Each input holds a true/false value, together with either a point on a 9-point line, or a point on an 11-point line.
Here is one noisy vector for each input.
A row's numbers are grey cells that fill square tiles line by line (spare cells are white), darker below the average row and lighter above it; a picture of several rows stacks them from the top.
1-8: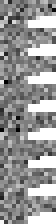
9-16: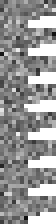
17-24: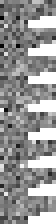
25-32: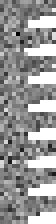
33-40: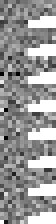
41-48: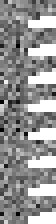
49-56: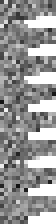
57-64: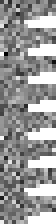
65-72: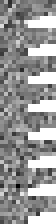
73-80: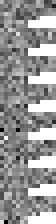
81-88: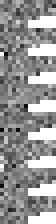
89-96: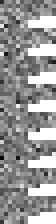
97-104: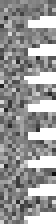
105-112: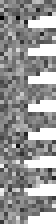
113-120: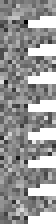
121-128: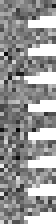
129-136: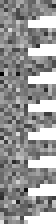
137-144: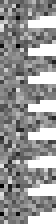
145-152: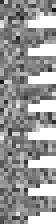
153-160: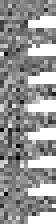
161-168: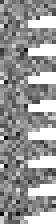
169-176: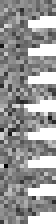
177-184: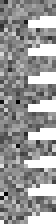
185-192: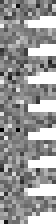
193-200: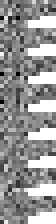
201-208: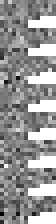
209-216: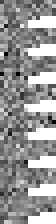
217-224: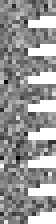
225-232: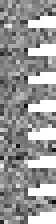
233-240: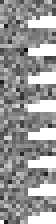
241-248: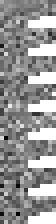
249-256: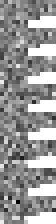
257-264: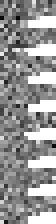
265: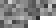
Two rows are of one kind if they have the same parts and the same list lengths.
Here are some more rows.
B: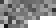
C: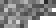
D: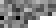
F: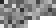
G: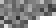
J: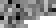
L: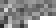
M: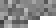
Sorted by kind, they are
B, C, F, L, M
D, G, J

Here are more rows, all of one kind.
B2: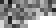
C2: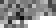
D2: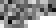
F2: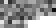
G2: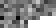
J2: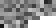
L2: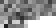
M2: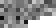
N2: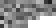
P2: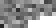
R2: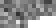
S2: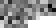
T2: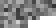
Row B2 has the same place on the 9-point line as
F2, J2, N2 and P2.
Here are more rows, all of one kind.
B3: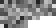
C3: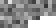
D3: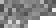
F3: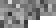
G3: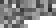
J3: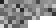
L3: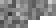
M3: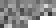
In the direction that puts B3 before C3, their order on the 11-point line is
D3, G3, M3, J3, B3, F3, C3, L3.
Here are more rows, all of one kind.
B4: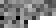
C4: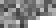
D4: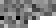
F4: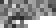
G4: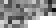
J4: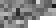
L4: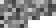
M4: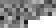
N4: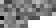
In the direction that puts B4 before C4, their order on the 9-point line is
M4, B4, N4, D4, L4, G4, F4, J4, C4.
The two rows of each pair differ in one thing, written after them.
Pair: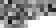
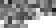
the place on the 9-point line
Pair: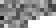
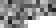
the true/false value
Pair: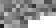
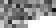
the true/false value
